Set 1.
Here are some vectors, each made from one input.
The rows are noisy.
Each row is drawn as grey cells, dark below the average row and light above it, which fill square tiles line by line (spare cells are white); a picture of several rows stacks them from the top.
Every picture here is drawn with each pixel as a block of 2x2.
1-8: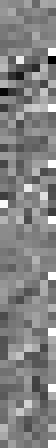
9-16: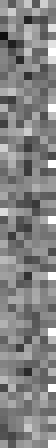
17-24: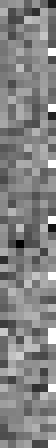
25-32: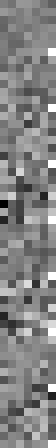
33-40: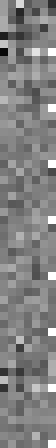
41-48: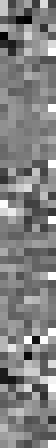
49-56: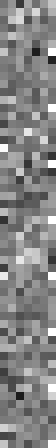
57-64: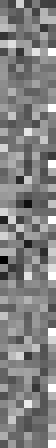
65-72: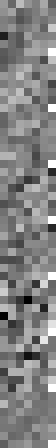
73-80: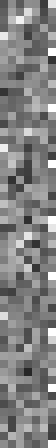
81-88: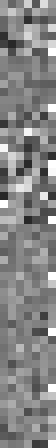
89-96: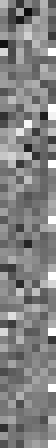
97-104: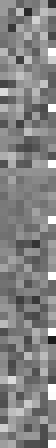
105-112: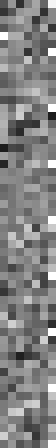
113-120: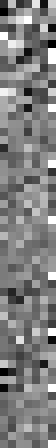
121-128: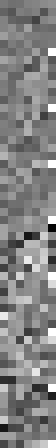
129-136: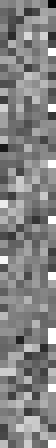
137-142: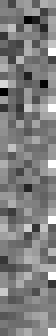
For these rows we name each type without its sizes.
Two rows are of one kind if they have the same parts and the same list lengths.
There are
4 kinds of row.
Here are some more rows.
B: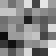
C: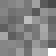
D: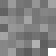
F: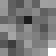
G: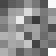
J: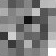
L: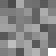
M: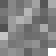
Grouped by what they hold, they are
B, D
C, M
F, J
G, L

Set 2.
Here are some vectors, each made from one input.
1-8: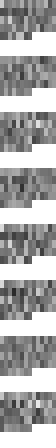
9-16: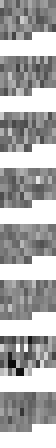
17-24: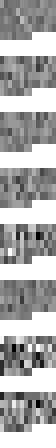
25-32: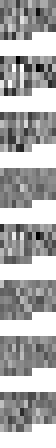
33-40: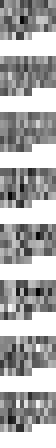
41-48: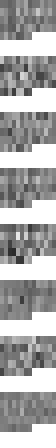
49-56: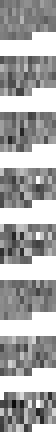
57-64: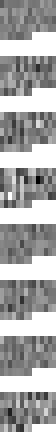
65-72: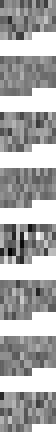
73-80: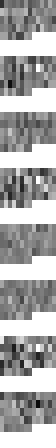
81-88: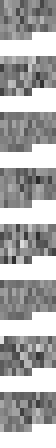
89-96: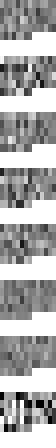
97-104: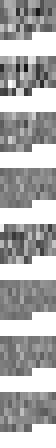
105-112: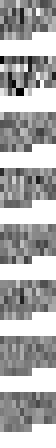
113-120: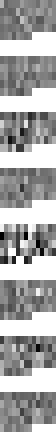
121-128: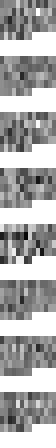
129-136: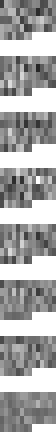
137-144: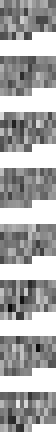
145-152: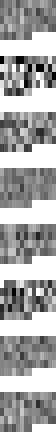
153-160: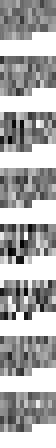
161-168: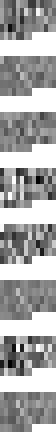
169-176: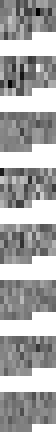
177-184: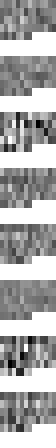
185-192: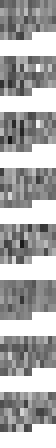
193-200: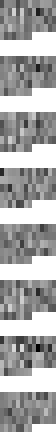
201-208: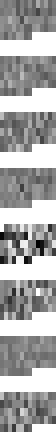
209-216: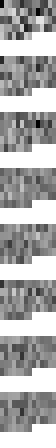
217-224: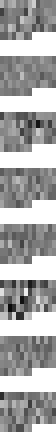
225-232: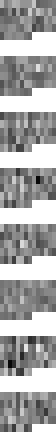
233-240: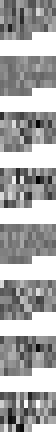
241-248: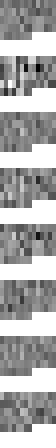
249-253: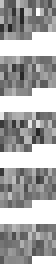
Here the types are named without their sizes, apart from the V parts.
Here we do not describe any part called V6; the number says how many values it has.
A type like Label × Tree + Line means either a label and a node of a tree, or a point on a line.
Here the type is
Bool × (Line + V6).
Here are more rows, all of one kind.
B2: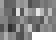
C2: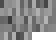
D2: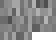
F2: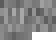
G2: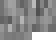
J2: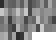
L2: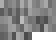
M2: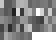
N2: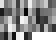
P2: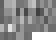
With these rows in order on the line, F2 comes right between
L2 and P2.
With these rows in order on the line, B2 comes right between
M2 and N2.
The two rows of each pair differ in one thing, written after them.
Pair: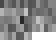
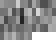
the true/false value
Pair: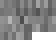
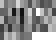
the true/false value
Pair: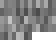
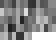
the value of V6
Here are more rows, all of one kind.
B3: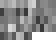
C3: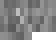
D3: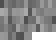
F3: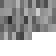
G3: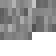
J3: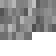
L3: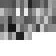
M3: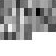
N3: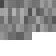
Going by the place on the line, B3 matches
D3, F3 and N3.
